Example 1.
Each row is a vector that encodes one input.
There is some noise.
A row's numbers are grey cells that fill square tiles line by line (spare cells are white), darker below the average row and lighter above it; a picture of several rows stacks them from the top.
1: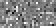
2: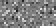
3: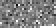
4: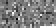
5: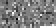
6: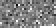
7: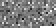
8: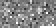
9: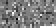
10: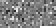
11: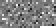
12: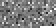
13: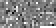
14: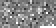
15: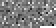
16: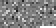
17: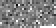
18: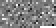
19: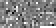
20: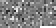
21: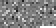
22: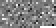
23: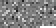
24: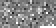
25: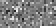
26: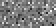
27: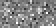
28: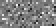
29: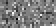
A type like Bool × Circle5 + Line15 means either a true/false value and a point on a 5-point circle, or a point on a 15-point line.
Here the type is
Bool × Bool × Bool.
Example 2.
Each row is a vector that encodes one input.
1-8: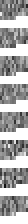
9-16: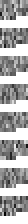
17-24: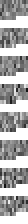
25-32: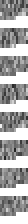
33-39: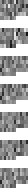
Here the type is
Label5.
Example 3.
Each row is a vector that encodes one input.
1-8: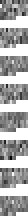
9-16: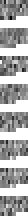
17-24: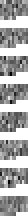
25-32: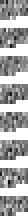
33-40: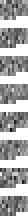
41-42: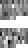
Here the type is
Line3 × Line5.
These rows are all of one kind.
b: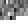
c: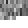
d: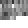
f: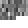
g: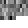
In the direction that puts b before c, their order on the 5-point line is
g, b, f, c, d.
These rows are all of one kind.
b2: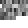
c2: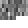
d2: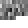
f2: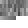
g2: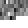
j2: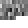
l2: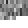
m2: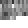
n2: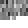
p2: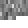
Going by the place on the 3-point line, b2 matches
c2, d2, g2 and j2.
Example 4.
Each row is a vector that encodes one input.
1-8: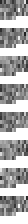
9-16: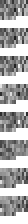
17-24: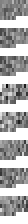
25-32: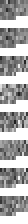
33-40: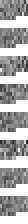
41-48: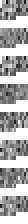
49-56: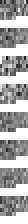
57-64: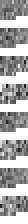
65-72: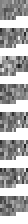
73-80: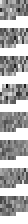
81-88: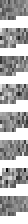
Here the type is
Line13.
